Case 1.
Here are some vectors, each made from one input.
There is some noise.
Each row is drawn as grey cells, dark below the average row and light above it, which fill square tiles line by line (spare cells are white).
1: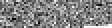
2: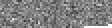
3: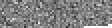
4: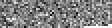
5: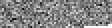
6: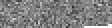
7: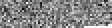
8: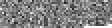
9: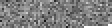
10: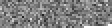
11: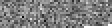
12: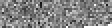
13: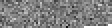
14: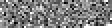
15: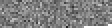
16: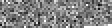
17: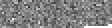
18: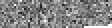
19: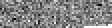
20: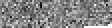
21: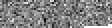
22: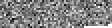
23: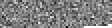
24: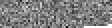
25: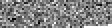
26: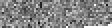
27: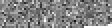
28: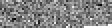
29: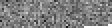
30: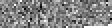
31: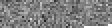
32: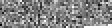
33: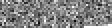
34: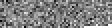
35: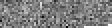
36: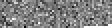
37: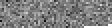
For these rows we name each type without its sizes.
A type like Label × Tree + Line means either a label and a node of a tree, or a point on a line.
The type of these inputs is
Circle + Line.
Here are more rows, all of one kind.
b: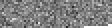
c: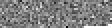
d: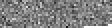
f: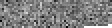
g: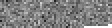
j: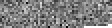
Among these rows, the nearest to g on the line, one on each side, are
f and j.
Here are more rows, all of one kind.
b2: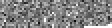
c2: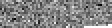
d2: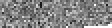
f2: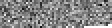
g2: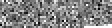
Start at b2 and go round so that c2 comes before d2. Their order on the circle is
b2, g2, c2, f2, d2.
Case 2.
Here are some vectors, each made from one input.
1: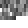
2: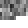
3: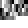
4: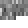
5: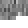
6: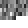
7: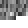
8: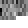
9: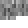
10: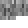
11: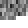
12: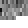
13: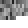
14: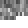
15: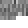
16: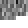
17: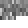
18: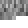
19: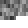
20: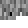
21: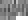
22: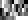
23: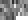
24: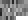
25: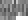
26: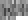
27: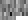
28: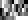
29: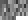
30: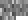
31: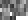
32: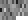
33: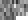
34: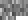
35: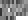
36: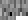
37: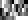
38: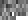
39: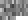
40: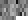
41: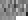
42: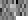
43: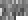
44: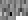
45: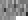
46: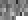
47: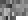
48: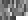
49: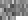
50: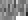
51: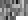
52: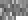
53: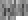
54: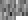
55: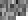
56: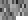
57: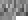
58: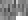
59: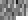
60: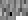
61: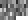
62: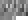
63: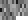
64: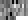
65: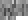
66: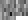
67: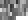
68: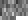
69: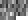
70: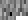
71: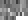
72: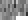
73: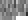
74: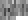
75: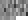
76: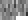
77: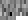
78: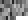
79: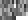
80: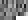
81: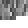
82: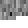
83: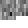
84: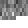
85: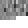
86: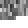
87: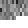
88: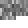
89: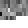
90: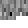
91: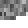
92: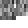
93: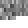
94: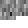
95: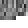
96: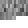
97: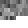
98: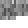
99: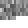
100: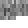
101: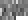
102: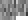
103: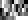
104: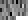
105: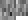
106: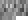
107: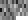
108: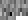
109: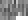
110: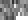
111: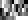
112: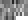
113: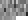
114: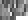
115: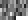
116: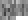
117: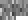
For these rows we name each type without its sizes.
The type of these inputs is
(Bool × Bool × Bool + Unit) × Tree + Unit.
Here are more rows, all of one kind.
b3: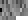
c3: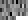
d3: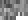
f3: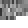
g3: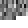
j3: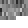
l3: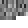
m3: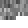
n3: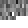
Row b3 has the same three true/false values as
c3, j3 and l3.
